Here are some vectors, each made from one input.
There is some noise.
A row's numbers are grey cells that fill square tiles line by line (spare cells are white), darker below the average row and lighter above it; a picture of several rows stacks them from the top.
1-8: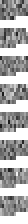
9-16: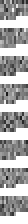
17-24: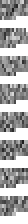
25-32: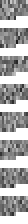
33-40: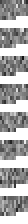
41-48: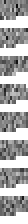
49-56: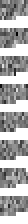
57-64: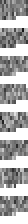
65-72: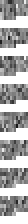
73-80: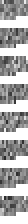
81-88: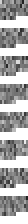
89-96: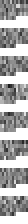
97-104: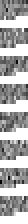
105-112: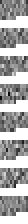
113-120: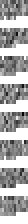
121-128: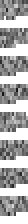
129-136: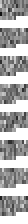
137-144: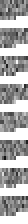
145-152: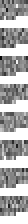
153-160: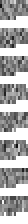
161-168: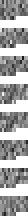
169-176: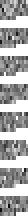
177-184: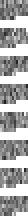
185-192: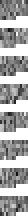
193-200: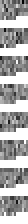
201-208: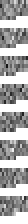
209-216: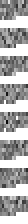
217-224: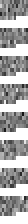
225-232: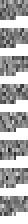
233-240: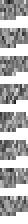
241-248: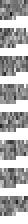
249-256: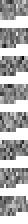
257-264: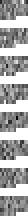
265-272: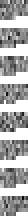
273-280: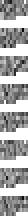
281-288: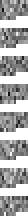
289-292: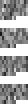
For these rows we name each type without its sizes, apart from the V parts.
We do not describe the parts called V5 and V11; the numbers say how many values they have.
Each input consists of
a label, a node of each of two trees, a value of V5 and a value of V11.
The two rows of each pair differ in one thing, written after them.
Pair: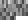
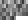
the node of one of the two trees
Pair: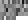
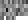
the label
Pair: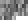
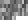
the value of V5
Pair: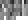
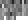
the label
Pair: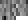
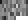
the label
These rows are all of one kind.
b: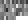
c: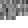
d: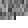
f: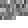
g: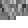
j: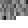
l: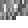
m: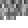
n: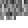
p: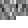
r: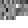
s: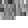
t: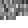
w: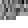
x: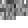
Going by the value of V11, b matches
c, r, t and w.
